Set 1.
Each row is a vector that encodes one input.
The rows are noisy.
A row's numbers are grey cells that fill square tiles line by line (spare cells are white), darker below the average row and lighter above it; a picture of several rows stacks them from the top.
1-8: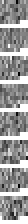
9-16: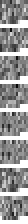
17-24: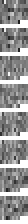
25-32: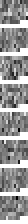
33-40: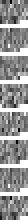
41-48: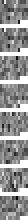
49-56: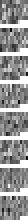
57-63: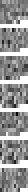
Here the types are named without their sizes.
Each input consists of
either a point on a circle, or a point on a line.
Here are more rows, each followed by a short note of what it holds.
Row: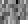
a point on a circle
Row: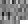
a point on a circle
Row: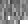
a point on a circle
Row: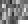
a point on a line
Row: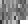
a point on a circle
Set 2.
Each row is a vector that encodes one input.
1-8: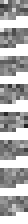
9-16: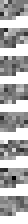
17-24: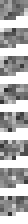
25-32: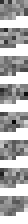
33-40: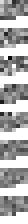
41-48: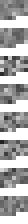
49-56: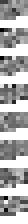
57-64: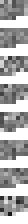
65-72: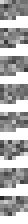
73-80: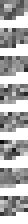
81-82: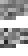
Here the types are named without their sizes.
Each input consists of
a point on a line and a true/false value.
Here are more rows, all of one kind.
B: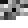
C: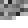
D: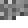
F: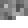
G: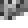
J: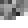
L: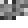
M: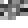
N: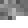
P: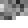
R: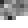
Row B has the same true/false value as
F, N, P and R.
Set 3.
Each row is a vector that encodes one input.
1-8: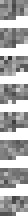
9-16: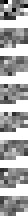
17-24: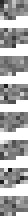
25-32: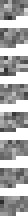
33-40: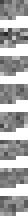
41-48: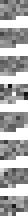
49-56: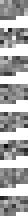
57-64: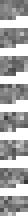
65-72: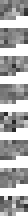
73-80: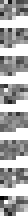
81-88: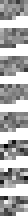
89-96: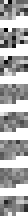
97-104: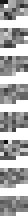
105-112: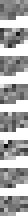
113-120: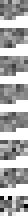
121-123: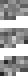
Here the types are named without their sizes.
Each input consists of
a point on a line and a true/false value.
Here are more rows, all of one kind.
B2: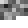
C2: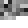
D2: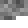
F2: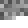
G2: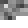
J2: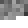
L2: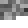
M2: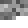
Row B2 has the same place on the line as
D2 and L2.
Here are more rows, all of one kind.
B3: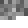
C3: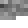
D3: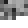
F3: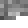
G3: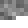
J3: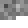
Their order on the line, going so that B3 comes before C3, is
J3, D3, F3, G3, B3, C3.
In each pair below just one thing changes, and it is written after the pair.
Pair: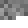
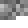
the place on the line
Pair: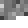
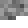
the place on the line
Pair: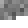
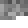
the true/false value
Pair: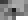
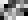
the true/false value
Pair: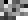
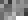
the place on the line
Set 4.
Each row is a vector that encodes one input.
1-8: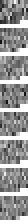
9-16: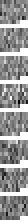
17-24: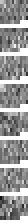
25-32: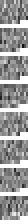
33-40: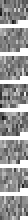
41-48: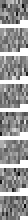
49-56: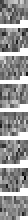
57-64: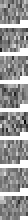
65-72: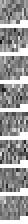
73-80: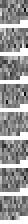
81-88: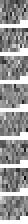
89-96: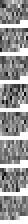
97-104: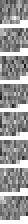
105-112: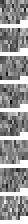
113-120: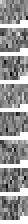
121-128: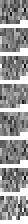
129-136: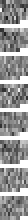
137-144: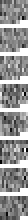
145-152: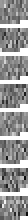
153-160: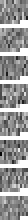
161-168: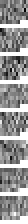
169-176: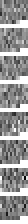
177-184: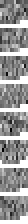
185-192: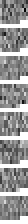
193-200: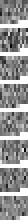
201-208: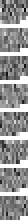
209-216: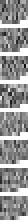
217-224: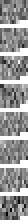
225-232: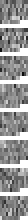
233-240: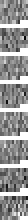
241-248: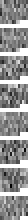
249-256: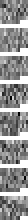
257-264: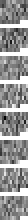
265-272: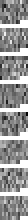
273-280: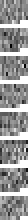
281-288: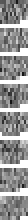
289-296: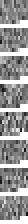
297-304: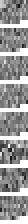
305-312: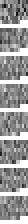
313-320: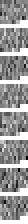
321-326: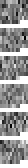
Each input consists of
either a point on a 4-point line and a point on a 5-point line, or a point on a 9-point line.
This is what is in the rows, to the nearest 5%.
About 40% of them hold a point on a 4-point line and a point on a 5-point line. The rest hold a point on a 9-point line.
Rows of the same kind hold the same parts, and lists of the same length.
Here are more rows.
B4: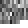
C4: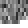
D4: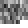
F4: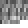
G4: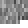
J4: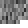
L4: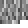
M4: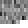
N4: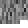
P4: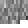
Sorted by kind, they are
B4, C4, D4, J4, N4
F4, G4, L4, M4, P4

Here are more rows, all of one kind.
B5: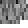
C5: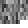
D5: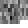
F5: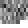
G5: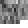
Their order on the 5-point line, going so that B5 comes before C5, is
B5, F5, D5, C5, G5.
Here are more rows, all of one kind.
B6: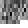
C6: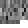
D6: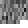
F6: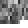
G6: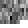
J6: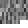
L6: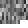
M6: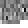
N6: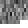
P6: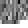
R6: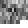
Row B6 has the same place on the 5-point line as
D6, G6 and L6.
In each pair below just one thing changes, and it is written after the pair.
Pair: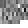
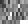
the place on the 4-point line
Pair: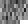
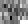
the place on the 4-point line
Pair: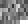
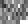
the place on the 4-point line
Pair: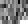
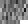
the place on the 4-point line
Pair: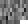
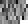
the place on the 5-point line
